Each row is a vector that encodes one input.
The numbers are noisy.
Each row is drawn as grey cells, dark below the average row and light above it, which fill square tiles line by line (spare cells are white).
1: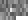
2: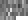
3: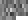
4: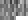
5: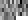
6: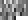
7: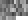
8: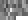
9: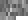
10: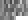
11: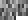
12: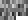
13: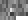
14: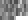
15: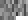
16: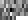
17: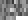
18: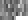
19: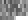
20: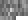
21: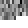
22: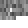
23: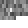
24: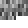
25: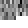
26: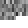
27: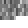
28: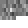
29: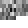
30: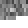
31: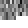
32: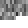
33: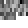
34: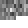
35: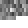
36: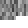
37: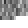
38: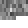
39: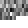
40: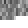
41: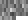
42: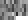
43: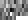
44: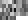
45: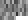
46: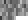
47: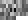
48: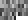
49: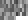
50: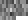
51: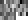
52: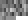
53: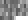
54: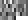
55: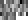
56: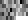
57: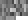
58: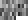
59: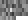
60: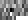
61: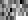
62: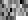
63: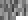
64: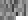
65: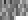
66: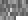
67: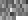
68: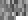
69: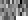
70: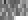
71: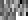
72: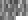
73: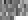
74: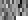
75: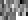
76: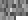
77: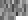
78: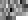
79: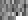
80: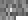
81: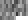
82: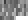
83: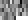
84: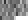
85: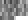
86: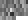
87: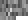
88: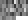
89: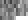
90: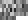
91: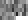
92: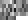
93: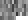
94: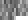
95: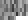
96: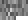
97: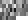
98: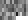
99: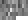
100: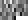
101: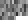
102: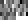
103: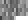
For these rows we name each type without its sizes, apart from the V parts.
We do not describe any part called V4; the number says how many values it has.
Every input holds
a true/false value, together with either a point on a line, or a value of V4.
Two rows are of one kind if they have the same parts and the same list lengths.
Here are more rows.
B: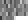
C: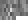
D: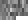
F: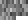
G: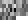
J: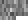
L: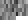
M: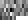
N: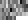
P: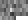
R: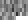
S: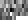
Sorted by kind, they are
B, C, D, F, J, L, P, R
G, M, N, S

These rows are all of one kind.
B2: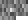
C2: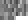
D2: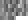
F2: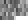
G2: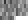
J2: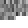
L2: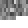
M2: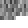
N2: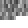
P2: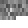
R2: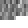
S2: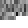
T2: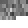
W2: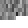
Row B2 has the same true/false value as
L2, P2 and T2.
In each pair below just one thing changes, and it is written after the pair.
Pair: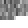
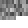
the true/false value
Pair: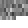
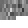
the place on the line
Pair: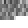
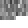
the place on the line
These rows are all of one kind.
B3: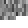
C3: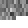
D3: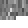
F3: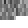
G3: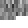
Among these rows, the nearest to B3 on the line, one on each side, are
D3 and G3.
